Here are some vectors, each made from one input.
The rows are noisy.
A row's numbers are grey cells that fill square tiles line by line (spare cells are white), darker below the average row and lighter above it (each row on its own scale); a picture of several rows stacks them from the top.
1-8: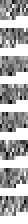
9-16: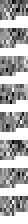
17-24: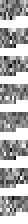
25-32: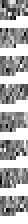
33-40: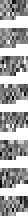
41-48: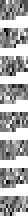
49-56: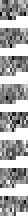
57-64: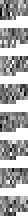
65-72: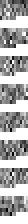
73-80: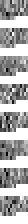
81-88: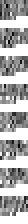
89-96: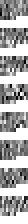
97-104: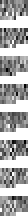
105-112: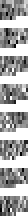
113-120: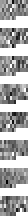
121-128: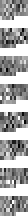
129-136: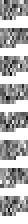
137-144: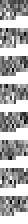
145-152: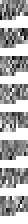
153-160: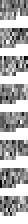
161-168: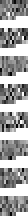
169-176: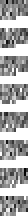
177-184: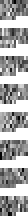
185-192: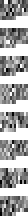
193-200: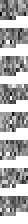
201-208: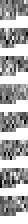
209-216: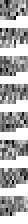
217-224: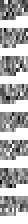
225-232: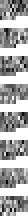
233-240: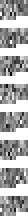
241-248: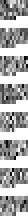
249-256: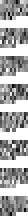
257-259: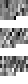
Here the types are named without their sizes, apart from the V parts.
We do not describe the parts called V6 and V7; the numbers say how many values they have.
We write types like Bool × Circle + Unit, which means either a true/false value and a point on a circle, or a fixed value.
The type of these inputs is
Bool × V7 + (Line + Tree) × (Line + V6).
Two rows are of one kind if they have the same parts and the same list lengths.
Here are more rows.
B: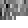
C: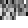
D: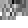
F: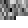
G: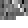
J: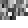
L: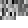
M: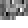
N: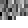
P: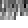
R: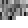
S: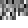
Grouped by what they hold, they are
B, F, N
C, D, L, S
G, M
J, R
P

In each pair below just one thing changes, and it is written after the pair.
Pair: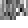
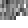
the place on the line
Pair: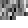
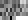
the value of V6
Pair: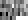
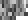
the value of V6
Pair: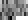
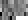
the place on the line
